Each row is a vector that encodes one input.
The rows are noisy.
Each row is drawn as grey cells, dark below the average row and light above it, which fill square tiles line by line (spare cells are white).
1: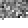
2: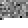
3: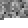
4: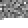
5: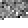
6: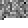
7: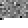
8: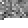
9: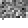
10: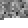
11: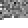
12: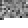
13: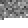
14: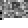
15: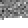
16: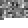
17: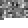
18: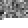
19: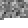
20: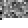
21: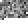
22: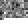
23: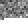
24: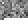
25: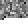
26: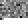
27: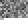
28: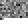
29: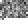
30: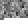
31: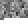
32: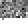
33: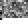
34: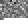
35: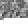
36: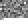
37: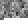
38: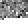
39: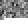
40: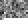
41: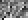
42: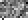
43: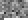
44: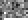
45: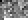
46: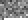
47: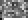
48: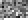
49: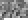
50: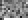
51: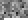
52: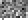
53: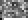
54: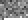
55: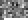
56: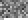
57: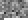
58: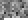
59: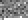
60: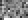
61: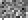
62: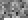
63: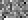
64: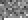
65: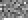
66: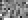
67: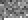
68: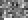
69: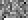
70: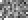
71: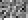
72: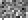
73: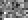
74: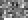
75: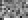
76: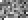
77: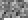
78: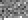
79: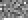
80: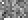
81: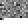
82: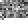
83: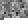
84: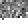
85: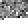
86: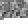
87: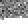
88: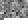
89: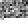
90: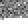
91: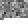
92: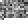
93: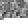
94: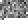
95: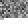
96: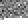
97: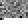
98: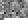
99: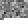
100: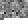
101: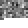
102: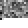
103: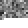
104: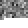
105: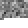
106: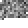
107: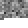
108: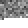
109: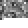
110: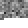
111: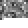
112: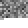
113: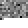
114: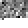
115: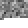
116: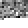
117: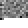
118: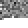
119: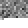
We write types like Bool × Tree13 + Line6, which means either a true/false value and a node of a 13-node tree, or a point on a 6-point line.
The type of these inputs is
(Bool × Bool × Bool + Line4) × Line7.
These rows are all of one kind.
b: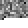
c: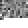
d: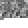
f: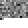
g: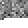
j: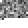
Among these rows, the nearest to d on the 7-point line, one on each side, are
c and g.
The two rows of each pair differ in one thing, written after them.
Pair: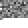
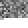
one of the three true/false values
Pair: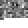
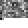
one of the three true/false values
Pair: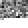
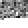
one of the three true/false values
